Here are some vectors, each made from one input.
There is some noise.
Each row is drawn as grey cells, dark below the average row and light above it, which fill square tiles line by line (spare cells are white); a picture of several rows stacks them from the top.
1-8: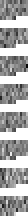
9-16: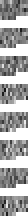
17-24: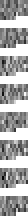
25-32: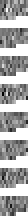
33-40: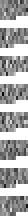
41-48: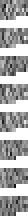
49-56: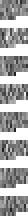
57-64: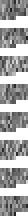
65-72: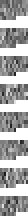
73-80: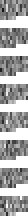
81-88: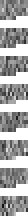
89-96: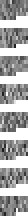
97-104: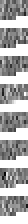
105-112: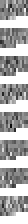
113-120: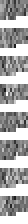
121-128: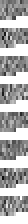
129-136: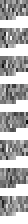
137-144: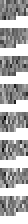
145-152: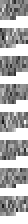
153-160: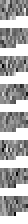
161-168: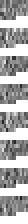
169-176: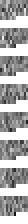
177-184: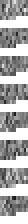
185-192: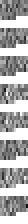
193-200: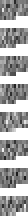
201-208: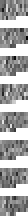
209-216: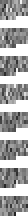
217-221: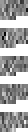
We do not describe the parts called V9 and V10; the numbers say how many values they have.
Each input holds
either one of 11 labels and a value of V9, or a true/false value and a value of V10.
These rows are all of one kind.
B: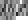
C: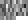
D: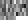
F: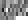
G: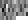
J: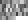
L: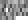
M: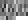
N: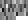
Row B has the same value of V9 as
C, D and N.
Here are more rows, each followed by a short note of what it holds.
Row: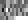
one of 11 labels and a value of V9
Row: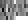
one of 11 labels and a value of V9
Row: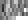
one of 11 labels and a value of V9
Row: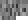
a true/false value and a value of V10
